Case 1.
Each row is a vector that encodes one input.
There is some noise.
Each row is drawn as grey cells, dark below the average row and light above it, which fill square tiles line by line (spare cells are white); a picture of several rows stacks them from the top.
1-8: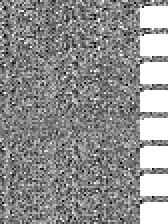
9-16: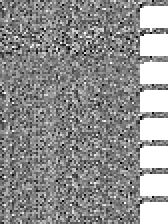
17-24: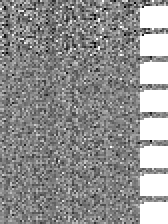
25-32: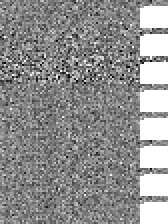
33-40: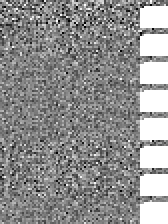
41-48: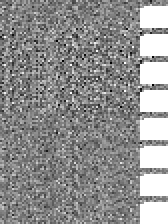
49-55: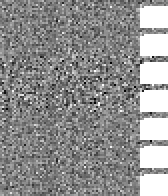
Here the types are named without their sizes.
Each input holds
a true/false value, together with either a point on a circle, or a fixed value.
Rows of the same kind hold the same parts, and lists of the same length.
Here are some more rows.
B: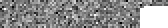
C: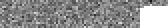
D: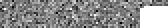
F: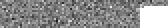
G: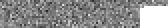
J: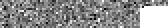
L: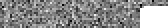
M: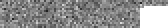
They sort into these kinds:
B, C, D, F, G, L, M
J

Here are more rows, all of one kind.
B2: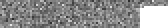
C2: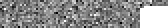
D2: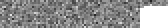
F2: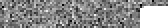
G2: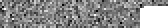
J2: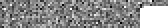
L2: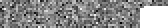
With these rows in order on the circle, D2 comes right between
F2 and J2.
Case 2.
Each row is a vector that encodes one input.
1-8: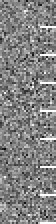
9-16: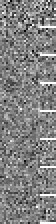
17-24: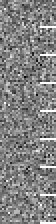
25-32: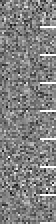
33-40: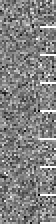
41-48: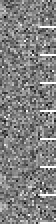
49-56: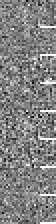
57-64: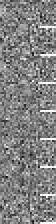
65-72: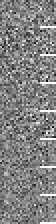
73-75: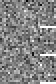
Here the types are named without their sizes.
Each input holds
either a fixed value, or a point on each of two lines, or a node of a tree.
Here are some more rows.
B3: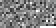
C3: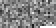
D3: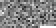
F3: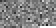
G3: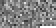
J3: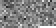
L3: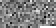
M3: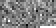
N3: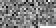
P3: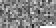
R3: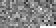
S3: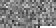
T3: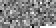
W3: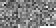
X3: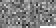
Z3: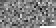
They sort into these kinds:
B3, D3, F3, J3, L3, N3, R3, W3
C3, P3, T3
G3, M3, S3, X3, Z3

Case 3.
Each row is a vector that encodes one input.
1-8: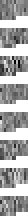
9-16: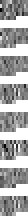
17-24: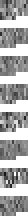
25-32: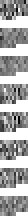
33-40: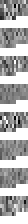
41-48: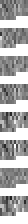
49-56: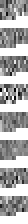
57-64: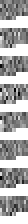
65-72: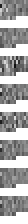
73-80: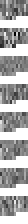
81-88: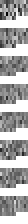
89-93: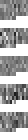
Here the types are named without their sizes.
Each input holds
either a fixed value, or a node of a tree, or three true/false values.
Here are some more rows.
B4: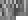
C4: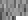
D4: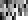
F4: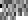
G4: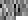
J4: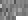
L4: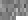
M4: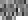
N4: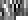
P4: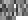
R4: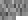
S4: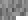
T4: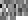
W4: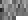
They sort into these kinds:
B4, F4, G4, N4, T4
C4, D4, J4, L4, P4, S4, W4
M4, R4

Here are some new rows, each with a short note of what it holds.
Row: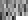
three true/false values
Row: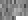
three true/false values
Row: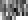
a node of a tree
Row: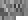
a fixed value
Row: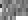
a node of a tree
